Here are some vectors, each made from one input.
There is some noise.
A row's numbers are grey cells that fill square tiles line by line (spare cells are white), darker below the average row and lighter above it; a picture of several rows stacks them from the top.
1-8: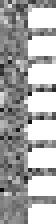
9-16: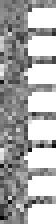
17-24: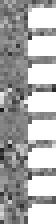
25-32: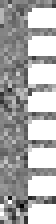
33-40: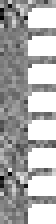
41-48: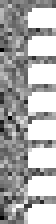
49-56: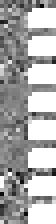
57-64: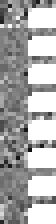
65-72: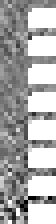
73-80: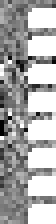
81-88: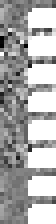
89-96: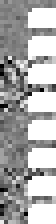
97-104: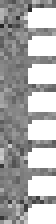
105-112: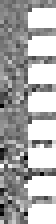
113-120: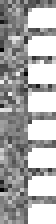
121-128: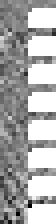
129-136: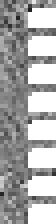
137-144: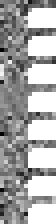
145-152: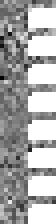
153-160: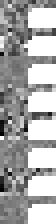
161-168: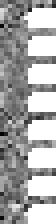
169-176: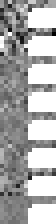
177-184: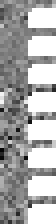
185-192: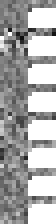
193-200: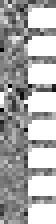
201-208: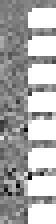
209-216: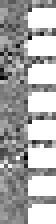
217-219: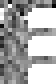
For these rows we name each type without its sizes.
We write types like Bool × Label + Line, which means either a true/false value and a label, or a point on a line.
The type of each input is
Bool × Bool × Bool × Bool × (Tree + Unit) + Label.
